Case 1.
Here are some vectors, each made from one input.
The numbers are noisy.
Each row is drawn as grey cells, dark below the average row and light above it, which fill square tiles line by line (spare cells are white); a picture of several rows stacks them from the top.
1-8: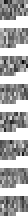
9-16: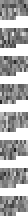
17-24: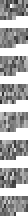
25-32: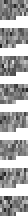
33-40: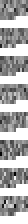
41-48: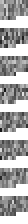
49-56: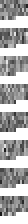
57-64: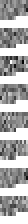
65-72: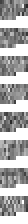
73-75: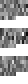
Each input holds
one of 11 labels.
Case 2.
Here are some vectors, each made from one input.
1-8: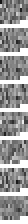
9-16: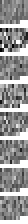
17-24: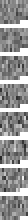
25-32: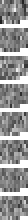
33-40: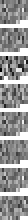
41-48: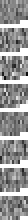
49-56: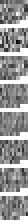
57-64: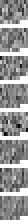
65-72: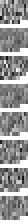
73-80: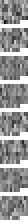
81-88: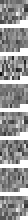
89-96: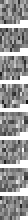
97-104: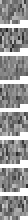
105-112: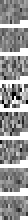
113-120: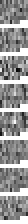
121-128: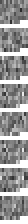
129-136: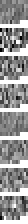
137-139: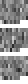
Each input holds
a node of a 13-node tree.
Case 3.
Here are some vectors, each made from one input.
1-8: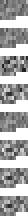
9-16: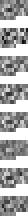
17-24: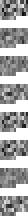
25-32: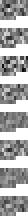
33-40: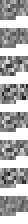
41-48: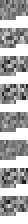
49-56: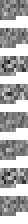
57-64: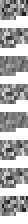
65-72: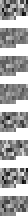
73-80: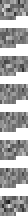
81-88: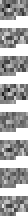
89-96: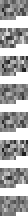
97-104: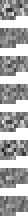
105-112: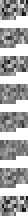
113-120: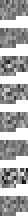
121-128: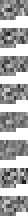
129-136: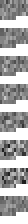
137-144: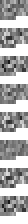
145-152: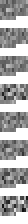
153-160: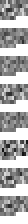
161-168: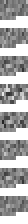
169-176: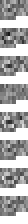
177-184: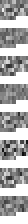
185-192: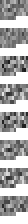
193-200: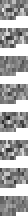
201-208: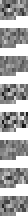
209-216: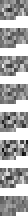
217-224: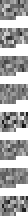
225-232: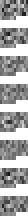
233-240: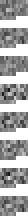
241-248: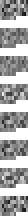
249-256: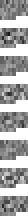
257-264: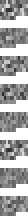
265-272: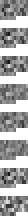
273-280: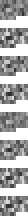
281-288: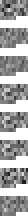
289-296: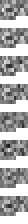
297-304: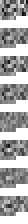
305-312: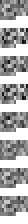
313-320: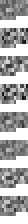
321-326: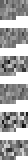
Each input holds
a point on a 17-point line.
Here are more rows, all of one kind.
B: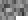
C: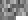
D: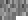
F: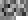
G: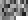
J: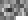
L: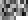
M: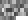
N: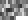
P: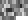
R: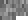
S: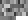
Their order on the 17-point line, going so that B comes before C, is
L, G, F, B, R, D, C, S, J, M, P, N.
